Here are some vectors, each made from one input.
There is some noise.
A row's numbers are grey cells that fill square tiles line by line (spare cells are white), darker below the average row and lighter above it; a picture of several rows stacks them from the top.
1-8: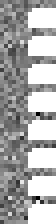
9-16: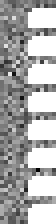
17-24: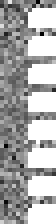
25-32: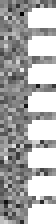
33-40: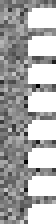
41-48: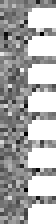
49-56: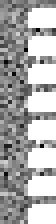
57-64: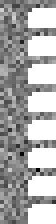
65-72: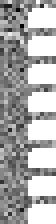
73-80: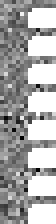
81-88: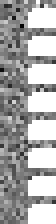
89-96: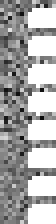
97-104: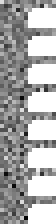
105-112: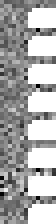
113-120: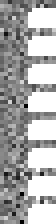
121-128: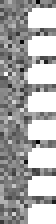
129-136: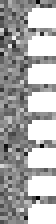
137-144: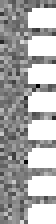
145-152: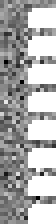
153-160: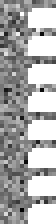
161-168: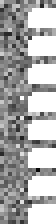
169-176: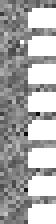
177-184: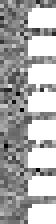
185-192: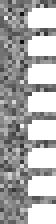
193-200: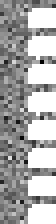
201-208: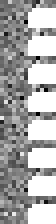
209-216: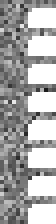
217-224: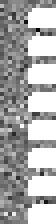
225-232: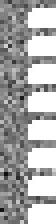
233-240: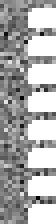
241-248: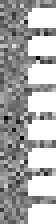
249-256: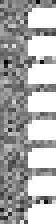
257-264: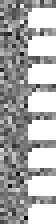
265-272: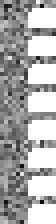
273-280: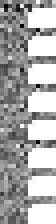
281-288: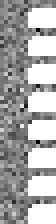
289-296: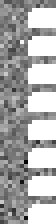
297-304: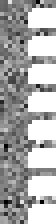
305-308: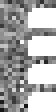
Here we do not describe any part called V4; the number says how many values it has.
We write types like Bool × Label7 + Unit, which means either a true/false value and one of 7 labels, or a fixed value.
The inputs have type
(Line8 + Line9) × V4 + List2(Line10).
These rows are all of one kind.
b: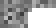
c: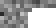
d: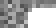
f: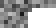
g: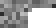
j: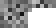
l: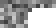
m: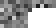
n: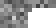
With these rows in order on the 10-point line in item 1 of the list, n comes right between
l and m.
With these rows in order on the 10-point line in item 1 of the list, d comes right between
f and l.
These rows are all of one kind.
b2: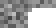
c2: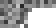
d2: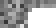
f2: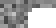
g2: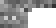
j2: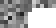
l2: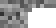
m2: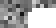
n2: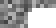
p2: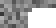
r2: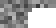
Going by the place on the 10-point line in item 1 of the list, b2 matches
f2 and r2.
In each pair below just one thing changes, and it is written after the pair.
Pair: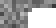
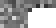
the place on the 10-point line in item 2 of the list
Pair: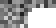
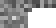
the place on the 10-point line in item 1 of the list
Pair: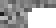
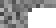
the place on the 10-point line in item 1 of the list
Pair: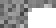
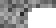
the place on the 10-point line in item 2 of the list
